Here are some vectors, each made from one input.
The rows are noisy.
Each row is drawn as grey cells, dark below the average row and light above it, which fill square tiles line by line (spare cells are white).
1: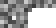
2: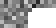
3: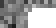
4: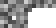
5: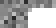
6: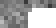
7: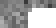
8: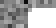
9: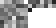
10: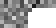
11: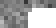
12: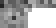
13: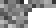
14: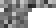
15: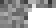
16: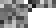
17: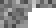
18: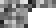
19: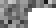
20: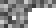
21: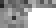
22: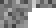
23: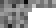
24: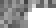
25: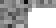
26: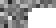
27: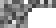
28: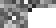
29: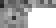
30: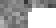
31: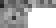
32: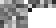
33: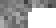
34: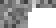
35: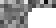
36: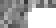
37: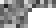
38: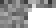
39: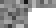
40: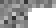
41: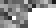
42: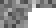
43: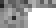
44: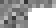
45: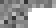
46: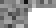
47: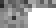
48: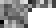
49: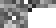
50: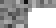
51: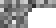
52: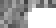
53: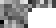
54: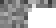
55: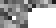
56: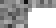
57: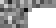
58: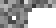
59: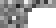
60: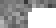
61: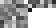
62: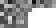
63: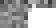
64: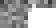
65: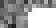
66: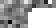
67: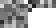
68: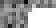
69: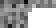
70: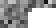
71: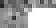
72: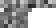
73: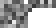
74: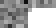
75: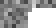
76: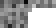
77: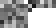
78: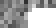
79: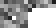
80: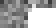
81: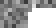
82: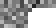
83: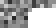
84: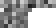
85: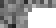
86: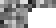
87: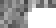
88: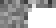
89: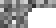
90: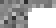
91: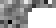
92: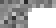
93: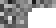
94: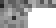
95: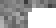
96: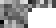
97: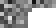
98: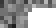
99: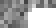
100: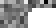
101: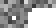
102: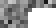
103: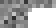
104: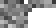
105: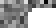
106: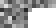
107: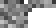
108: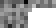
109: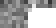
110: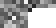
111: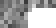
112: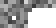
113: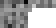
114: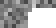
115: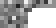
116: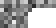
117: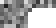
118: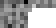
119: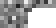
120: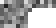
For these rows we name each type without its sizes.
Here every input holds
either a label and a true/false value, or a point on each of two lines.
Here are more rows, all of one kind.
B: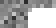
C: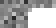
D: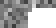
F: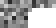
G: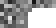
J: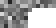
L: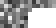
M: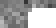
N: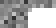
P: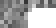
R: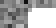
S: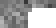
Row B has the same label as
C, F and N.
